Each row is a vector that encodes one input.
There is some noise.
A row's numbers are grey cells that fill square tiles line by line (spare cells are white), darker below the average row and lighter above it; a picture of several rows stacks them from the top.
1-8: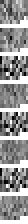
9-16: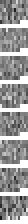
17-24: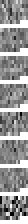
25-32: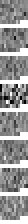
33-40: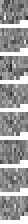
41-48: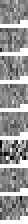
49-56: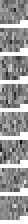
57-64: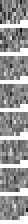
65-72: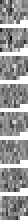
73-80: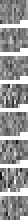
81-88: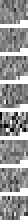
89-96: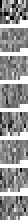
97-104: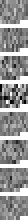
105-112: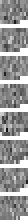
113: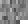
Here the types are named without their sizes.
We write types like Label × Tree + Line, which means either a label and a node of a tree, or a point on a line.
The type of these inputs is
List(Bool × Line × Line).
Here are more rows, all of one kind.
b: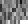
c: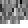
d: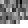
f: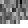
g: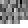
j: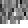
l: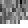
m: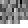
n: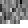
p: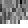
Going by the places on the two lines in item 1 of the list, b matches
d, f and j.
